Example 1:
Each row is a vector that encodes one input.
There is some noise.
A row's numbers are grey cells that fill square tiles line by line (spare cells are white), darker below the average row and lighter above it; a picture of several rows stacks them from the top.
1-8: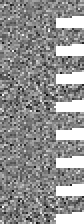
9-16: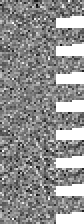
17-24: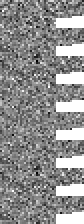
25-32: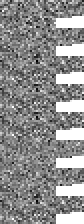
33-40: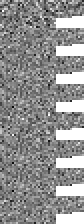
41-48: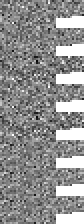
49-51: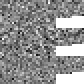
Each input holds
a point on a 6-point line.
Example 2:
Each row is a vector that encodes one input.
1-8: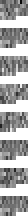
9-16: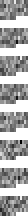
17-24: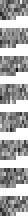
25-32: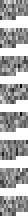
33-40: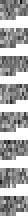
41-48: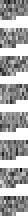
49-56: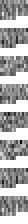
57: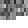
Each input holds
four true/false values.
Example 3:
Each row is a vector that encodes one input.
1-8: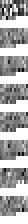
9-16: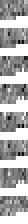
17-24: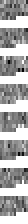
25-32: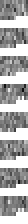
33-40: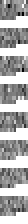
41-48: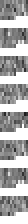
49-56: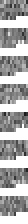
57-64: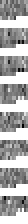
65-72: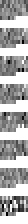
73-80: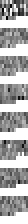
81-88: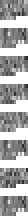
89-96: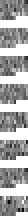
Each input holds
either a fixed value, or four true/false values.
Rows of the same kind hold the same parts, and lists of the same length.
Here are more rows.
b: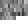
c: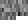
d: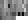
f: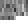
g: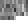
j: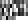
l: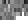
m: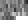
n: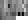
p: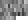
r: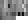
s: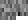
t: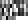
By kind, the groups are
b, c, d, f, g, l, m, n, p, r, s
j, t

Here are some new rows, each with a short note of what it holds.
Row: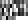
a fixed value
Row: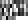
a fixed value
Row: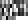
a fixed value
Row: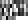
a fixed value
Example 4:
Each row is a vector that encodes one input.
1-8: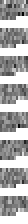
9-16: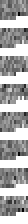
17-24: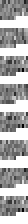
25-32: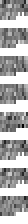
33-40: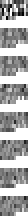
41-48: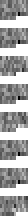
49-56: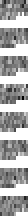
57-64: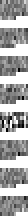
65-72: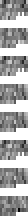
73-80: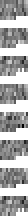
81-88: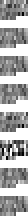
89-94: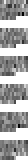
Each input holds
either a fixed value, or three true/false values.
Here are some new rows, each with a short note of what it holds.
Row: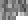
three true/false values
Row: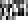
a fixed value
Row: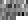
three true/false values
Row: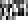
a fixed value
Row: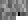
three true/false values
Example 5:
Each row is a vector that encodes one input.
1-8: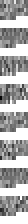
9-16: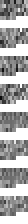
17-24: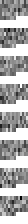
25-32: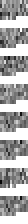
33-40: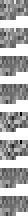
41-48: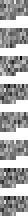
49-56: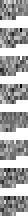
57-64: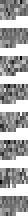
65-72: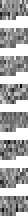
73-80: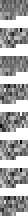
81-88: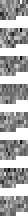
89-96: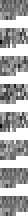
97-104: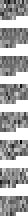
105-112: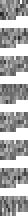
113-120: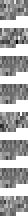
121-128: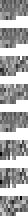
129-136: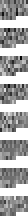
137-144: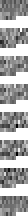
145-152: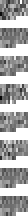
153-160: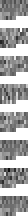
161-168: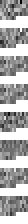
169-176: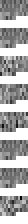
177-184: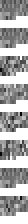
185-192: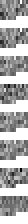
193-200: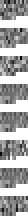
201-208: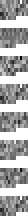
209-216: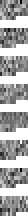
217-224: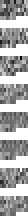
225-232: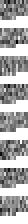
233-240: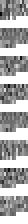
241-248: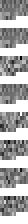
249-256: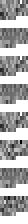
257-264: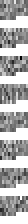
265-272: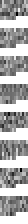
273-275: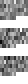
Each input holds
four true/false values.
